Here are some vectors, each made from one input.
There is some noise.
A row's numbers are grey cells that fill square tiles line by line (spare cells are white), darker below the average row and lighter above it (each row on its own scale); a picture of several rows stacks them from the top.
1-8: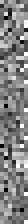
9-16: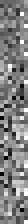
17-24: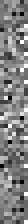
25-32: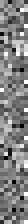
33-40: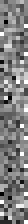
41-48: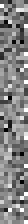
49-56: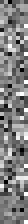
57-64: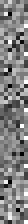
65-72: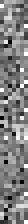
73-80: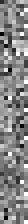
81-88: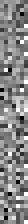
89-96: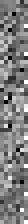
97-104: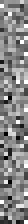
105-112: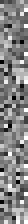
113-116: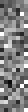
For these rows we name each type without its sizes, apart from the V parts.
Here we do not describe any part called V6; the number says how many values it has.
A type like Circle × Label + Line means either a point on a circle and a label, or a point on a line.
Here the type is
Bool × List(V6) + Line.
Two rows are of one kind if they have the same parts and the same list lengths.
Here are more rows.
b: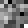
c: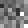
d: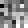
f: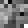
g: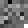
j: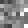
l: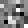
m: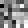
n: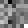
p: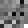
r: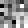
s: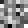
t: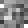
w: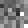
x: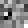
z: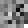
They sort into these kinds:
b, f, l, s, t
c, w
d, m, r, x
g, j, n, p, z

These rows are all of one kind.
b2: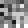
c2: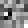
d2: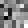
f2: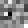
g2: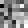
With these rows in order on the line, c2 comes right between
d2 and f2.
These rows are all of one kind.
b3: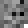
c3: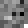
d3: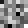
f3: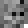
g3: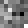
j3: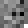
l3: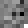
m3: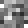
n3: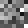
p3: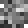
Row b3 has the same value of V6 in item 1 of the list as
c3, f3, j3 and l3.
